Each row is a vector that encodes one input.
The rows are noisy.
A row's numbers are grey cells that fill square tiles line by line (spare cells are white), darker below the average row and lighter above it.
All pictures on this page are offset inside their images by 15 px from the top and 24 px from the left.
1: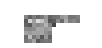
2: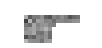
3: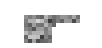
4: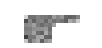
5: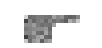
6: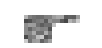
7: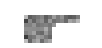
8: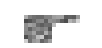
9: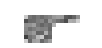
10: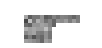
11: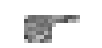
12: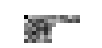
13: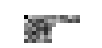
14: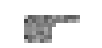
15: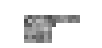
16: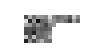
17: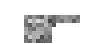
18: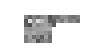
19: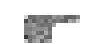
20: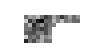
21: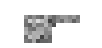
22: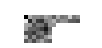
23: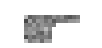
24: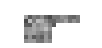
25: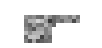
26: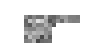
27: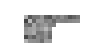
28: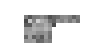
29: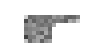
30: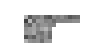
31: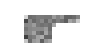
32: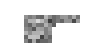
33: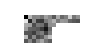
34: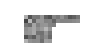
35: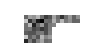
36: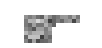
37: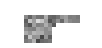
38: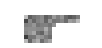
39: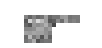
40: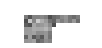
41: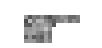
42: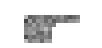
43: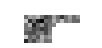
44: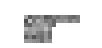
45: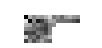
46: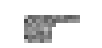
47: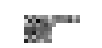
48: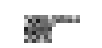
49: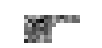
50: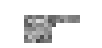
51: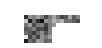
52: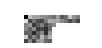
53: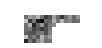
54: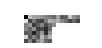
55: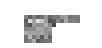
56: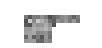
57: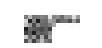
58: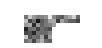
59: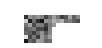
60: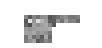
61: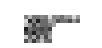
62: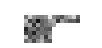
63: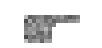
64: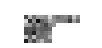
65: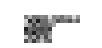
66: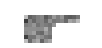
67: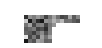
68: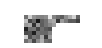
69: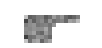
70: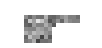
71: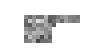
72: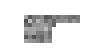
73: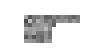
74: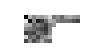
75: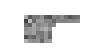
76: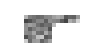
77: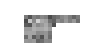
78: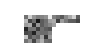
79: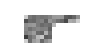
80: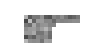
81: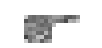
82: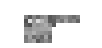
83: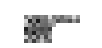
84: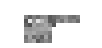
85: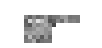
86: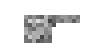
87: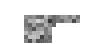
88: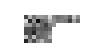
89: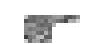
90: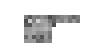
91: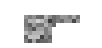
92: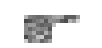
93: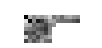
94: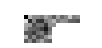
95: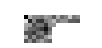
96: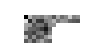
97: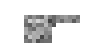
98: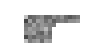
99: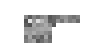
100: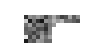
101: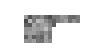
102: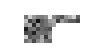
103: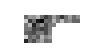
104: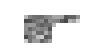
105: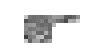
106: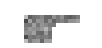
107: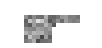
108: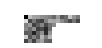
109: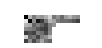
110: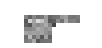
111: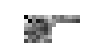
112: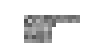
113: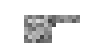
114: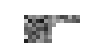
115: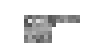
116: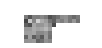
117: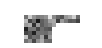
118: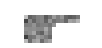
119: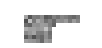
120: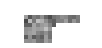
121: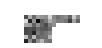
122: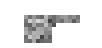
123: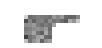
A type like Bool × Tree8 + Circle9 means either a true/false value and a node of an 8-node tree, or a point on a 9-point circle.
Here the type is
Line8 + Line14.
